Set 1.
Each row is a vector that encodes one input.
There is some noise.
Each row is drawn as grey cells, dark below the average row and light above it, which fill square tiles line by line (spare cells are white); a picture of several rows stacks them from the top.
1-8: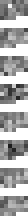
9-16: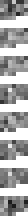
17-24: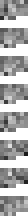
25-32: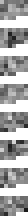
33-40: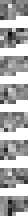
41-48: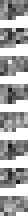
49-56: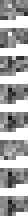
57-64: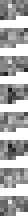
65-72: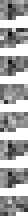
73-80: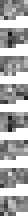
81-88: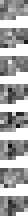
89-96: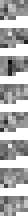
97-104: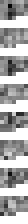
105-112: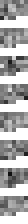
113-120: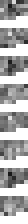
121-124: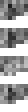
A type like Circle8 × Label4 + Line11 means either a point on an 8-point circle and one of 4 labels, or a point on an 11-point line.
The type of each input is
Circle6 + Line4.
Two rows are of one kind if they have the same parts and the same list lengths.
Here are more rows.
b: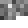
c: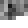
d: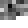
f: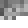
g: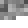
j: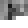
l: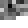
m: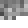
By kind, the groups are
b, f, g, m
c, d, j, l

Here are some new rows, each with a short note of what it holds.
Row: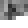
a point on a 4-point line
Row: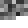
a point on a 4-point line
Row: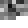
a point on a 4-point line
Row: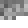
a point on a 6-point circle
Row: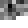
a point on a 4-point line
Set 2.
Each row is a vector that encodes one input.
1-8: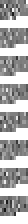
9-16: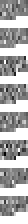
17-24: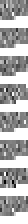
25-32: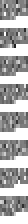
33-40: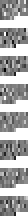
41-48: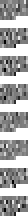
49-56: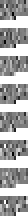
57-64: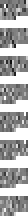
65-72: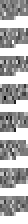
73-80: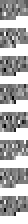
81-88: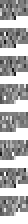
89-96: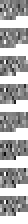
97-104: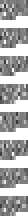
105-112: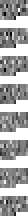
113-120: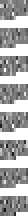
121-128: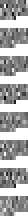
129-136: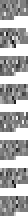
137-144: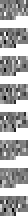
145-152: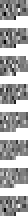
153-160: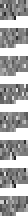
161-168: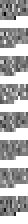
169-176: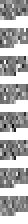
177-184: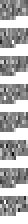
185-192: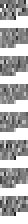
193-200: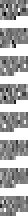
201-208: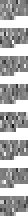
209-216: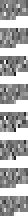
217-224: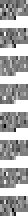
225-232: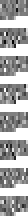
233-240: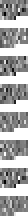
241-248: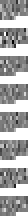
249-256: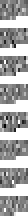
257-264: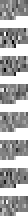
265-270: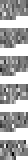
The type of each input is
Bool × Tree18.
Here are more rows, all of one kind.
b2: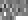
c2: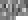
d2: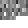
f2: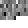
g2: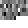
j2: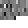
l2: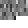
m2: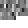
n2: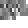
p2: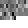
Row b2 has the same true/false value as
c2 and d2.
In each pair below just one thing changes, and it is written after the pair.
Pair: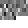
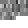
the true/false value
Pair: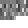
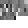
the true/false value
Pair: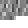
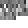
the true/false value
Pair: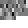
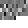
the node of the tree
